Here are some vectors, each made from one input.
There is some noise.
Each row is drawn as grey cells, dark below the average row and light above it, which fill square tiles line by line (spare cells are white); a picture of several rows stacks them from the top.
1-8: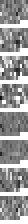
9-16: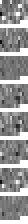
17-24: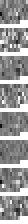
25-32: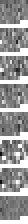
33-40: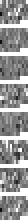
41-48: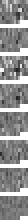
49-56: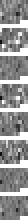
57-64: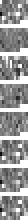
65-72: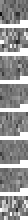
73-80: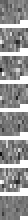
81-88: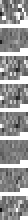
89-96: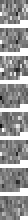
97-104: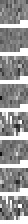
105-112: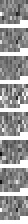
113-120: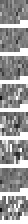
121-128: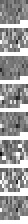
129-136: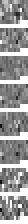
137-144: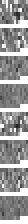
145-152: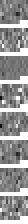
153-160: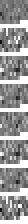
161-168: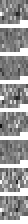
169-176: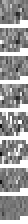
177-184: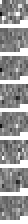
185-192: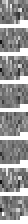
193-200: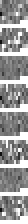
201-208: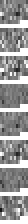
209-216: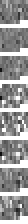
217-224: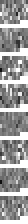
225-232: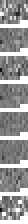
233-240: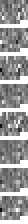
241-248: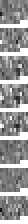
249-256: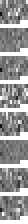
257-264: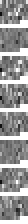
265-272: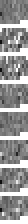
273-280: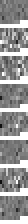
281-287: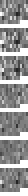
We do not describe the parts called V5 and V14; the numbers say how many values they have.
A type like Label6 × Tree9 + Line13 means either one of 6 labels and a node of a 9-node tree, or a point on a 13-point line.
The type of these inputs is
Bool × Label6 × V5 × V14 + Unit.
